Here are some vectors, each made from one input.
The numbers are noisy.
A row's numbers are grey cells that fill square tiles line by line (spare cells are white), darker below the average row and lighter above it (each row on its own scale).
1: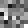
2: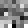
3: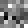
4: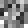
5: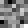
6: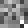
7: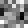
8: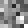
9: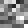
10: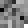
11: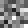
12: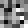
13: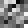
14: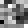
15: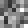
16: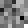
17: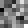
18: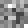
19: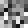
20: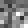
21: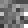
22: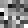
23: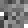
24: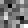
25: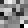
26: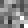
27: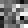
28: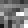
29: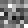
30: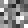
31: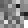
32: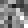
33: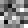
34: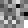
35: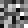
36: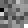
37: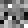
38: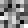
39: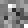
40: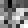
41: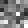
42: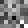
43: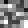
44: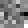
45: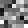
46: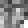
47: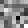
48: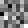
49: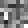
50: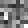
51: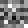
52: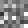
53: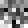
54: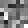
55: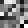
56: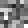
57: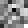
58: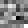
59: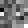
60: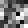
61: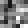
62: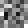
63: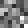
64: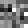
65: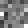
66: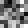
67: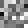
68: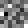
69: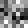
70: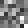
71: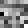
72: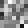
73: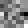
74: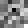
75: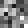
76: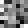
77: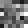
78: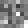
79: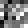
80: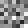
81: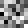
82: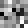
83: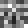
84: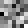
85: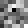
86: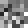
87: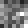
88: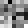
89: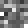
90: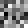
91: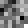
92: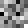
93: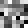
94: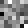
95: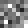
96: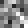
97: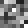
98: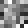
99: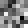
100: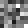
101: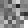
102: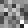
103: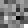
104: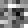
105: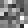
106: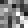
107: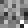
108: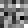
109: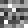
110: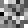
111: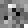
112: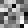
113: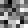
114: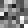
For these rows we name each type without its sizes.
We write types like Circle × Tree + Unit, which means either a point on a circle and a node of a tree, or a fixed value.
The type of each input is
(Bool × Bool × Bool + Unit) × Line.
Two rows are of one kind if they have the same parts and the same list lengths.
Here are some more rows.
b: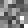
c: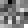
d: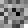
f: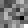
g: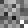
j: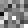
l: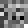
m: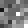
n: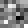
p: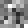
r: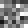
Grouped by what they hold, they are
b, g
c, d, f, j, l, m, n, p, r

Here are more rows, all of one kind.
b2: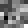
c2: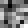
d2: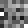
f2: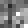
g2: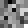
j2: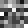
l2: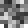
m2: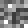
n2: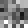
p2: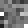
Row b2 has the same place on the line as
d2 and j2.
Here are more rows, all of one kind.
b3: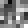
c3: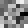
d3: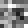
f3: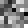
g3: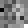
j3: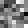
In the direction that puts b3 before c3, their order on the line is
g3, b3, d3, f3, c3, j3.
